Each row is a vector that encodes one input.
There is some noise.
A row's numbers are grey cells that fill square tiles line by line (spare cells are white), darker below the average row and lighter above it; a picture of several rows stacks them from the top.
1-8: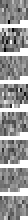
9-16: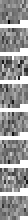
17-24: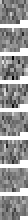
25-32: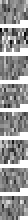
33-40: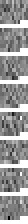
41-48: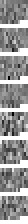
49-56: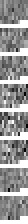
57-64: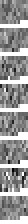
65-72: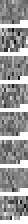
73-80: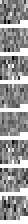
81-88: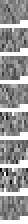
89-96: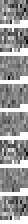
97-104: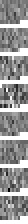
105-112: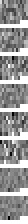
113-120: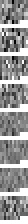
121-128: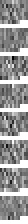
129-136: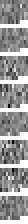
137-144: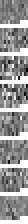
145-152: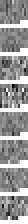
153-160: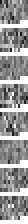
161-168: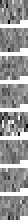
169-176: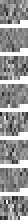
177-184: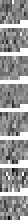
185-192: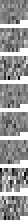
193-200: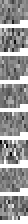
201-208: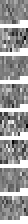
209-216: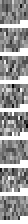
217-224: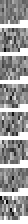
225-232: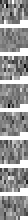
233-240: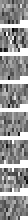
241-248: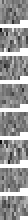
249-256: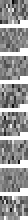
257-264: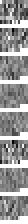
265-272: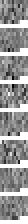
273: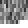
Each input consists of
either a point on a 7-point line, or a point on a 13-point line and a node of an 18-node tree.
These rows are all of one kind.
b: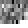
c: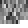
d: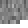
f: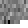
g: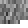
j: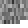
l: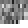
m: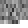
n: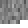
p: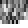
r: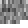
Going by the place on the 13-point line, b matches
d, j, n and p.
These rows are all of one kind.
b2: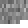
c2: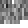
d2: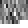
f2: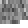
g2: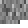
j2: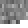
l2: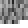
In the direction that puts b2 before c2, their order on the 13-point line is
b2, j2, g2, c2, l2, f2, d2.
